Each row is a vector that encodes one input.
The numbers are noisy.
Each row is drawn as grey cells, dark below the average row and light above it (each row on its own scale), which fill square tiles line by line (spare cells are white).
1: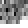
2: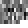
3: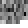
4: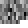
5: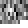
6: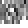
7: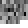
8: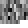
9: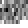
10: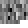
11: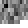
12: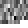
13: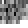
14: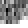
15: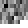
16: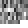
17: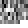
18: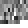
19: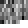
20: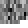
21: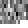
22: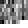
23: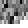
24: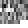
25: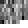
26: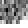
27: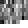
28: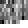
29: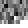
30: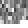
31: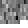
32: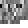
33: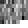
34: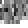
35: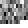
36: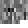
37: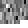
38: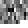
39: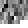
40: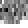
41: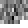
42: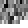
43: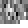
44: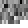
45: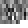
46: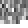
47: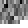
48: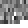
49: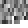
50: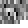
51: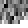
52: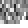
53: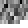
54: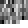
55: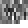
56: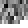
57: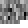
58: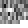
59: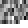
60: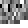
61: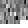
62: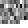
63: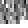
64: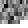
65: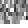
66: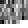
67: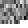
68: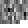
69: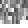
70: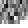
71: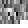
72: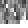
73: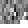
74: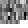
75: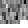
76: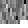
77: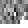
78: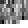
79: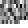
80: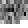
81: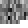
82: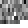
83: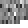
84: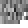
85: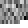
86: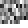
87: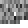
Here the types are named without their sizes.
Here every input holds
a list of points on a line.
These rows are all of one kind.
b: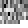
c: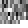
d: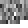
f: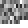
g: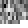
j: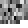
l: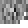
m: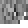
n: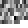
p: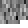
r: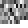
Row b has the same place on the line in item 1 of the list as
c and g.
